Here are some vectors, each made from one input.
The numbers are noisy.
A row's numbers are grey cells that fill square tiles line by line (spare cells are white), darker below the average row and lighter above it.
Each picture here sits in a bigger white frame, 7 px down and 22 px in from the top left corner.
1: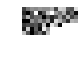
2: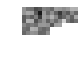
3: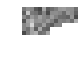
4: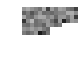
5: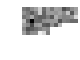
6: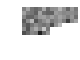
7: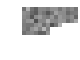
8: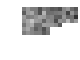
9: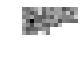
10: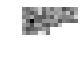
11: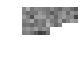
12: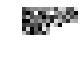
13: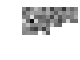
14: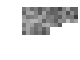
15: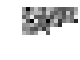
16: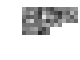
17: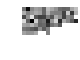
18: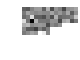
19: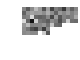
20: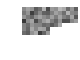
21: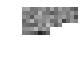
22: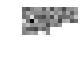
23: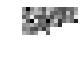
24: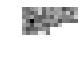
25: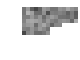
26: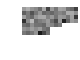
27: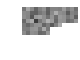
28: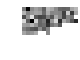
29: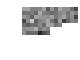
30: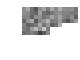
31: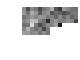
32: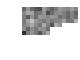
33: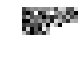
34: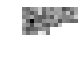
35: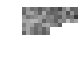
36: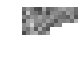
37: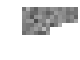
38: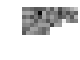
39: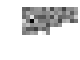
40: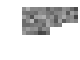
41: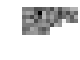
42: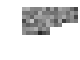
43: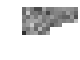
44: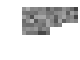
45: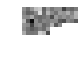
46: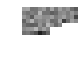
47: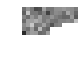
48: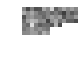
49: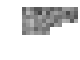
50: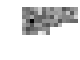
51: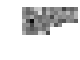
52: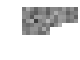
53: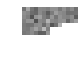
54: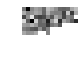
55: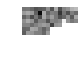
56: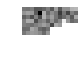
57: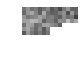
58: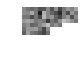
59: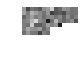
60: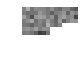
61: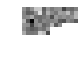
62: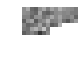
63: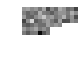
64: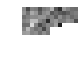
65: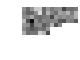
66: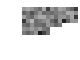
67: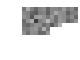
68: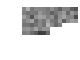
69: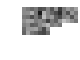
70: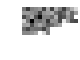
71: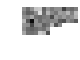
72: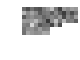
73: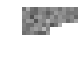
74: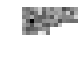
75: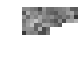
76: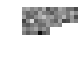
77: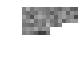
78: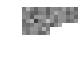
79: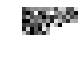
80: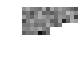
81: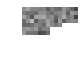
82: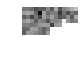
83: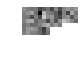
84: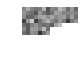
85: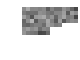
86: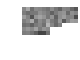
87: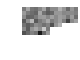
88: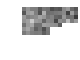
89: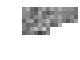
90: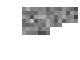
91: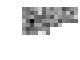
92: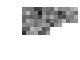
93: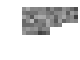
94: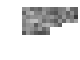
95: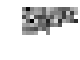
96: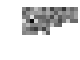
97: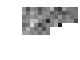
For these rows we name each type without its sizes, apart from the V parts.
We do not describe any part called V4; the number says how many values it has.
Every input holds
a list of items, each a true/false value and a value of V4.
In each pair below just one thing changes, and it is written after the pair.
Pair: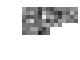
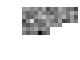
the value of V4 in item 1 of the list
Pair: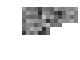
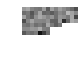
the value of V4 in item 1 of the list
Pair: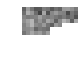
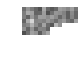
the value of V4 in item 2 of the list
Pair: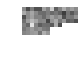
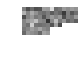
the true/false value in item 2 of the list
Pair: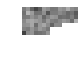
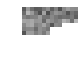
the value of V4 in item 2 of the list
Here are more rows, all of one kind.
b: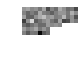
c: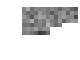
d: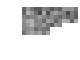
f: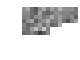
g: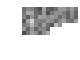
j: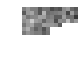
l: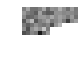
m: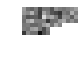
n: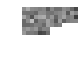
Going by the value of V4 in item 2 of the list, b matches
g, l and m.
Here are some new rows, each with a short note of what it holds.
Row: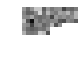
a list of one item
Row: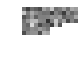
a list of two items
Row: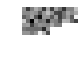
a list of one item
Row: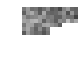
a list of two items
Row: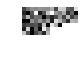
the empty list
